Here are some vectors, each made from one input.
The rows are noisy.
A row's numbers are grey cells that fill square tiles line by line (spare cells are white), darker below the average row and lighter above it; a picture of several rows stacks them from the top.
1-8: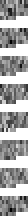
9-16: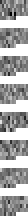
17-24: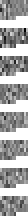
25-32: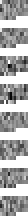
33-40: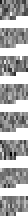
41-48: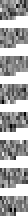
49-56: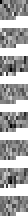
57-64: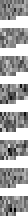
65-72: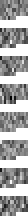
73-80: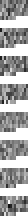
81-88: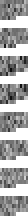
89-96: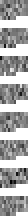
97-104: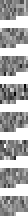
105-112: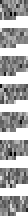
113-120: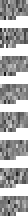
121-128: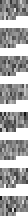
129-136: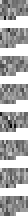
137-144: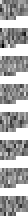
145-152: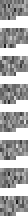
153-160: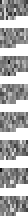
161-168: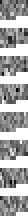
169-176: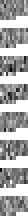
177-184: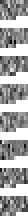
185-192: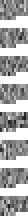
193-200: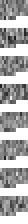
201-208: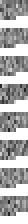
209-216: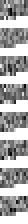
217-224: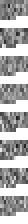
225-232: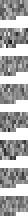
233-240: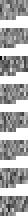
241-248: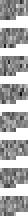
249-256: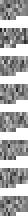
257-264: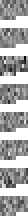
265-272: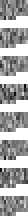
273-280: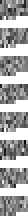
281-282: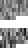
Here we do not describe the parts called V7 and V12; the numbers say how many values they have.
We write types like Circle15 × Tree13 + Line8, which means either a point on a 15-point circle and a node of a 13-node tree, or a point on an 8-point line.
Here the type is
(Bool × Circle10 + V12) × V7.
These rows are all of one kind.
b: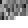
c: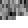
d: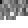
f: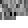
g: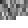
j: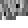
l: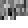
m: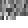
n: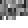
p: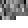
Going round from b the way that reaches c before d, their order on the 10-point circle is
b, c, f, g, j, d, p, n, m, l.
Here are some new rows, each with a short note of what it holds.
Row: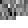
a point on a 10-point circle, a true/false value and a value of V7
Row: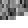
a point on a 10-point circle, a true/false value and a value of V7
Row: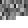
a point on a 10-point circle, a true/false value and a value of V7
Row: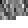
a point on a 10-point circle, a true/false value and a value of V7
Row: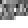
a point on a 10-point circle, a true/false value and a value of V7
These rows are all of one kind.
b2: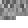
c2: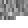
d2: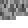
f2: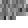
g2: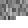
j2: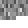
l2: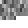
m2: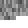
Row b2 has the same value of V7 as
d2 and j2.
